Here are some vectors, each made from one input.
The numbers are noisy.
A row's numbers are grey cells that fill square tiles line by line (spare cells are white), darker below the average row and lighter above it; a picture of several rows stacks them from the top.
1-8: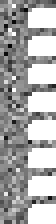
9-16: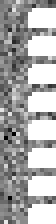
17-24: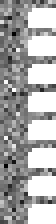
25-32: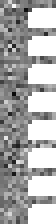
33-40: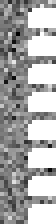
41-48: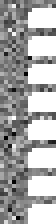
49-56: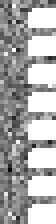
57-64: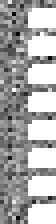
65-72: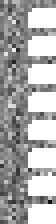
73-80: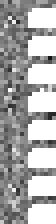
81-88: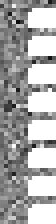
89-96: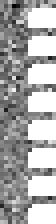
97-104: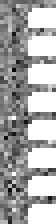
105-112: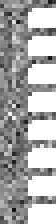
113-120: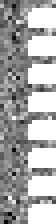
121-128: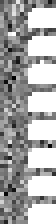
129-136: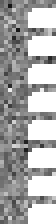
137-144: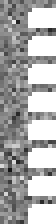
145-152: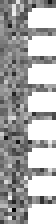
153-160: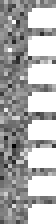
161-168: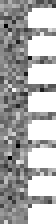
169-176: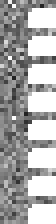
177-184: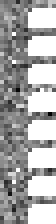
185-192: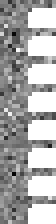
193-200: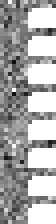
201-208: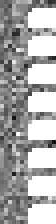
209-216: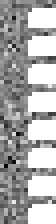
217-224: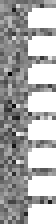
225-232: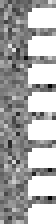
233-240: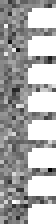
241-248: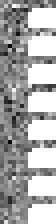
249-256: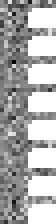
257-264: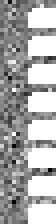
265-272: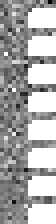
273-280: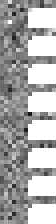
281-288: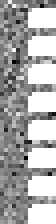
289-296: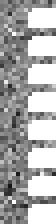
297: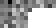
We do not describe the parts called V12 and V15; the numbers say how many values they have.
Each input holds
a true/false value and a value of V15, together with either a point on a 4-point line and a point on a 6-point line, or a value of V12.
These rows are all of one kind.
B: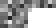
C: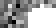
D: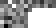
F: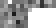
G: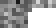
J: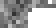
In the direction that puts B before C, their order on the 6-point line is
D, F, B, J, C, G.
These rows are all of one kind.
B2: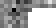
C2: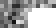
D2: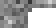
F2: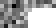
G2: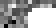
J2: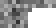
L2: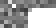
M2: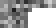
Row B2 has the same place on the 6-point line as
C2 and L2.
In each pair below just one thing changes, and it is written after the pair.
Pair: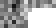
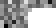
the true/false value
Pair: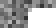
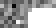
the place on the 4-point line
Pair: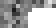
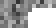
the place on the 6-point line
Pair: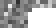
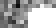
the place on the 4-point line
